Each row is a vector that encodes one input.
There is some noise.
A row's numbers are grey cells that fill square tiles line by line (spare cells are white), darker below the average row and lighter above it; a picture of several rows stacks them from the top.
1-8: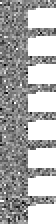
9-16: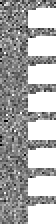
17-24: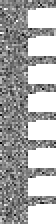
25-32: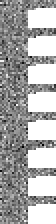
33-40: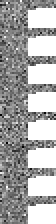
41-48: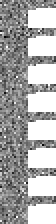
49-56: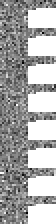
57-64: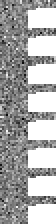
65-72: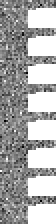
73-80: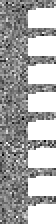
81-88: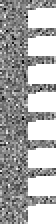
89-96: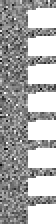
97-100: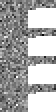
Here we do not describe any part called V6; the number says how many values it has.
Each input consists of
a value of V6, together with either a point on a 5-point line, or a point on a 7-point line.
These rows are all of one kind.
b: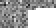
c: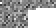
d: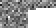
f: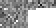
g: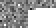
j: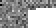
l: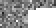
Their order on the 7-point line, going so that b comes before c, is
b, f, g, j, d, l, c.
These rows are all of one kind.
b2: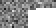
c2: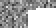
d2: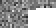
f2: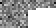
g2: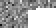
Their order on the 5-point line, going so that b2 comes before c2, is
b2, f2, g2, c2, d2.
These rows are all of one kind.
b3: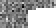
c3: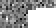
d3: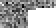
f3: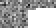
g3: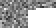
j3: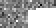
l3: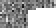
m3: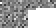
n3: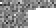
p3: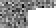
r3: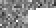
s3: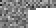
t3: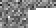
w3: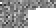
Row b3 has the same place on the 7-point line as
d3, g3 and s3.
